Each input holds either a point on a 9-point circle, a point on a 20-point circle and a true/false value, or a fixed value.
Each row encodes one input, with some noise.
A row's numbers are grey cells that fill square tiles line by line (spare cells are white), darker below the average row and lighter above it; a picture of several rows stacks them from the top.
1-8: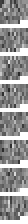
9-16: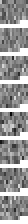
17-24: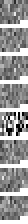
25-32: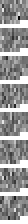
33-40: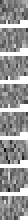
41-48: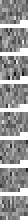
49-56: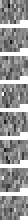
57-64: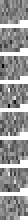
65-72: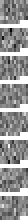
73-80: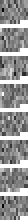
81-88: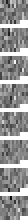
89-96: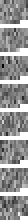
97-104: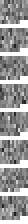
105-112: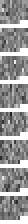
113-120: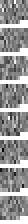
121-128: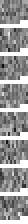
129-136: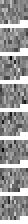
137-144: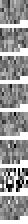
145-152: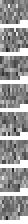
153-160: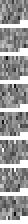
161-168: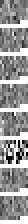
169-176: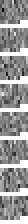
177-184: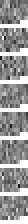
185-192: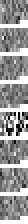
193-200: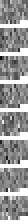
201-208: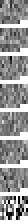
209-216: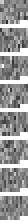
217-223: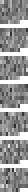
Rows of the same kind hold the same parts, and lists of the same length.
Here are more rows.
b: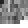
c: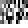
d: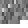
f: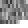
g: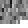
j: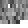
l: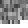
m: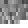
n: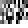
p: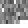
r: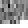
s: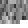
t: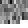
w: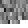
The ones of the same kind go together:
b, d, f, g, j, l, m, p, r, s, t, w
c, n

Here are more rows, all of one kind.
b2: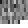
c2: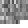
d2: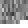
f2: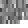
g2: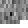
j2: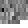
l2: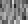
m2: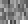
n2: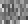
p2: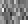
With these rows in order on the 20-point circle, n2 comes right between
d2 and p2.
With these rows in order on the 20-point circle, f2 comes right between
l2 and m2.
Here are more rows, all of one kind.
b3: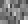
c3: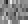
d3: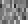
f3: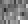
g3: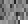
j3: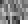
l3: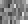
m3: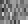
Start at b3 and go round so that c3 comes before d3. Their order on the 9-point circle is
b3, f3, g3, l3, m3, c3, j3, d3.
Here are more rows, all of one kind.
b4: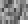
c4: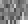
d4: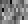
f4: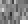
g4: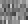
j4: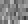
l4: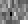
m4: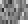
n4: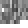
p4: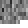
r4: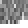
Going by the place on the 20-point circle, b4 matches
d4, m4 and p4.
